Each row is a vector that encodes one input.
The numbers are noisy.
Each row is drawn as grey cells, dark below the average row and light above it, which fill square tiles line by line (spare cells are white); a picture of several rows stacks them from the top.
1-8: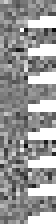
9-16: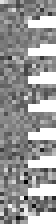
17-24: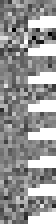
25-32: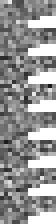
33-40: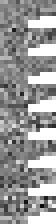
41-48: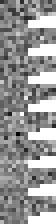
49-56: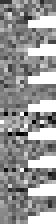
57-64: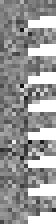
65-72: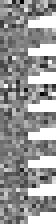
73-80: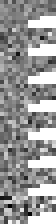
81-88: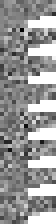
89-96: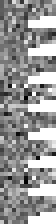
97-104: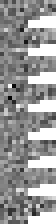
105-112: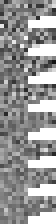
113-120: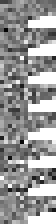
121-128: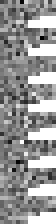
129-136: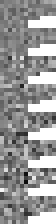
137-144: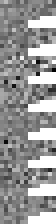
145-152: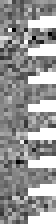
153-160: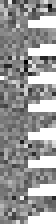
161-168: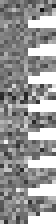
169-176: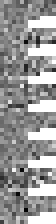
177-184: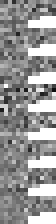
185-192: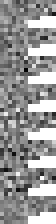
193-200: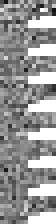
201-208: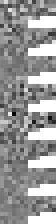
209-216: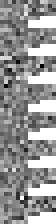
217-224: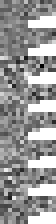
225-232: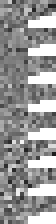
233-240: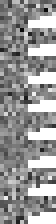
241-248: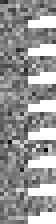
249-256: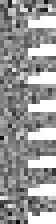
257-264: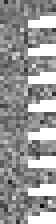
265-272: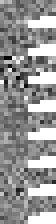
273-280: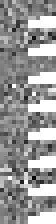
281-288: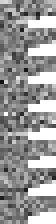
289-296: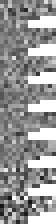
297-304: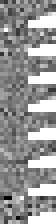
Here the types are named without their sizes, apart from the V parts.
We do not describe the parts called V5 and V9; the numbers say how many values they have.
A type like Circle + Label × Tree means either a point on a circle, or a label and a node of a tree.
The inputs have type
Line × Tree × V5 × V9.
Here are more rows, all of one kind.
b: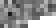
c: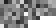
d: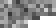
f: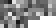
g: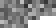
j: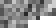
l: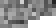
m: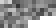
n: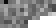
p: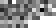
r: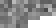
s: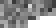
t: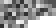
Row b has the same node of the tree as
g, j, r and s.
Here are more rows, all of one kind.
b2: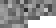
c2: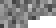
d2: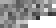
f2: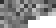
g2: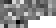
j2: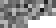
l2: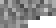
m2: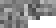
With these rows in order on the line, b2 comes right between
d2 and f2.
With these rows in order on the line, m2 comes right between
g2 and l2.
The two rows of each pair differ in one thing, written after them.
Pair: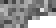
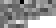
the value of V9
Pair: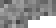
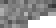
the value of V5
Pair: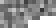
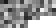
the place on the line
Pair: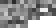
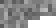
the value of V5
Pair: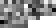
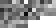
the value of V9
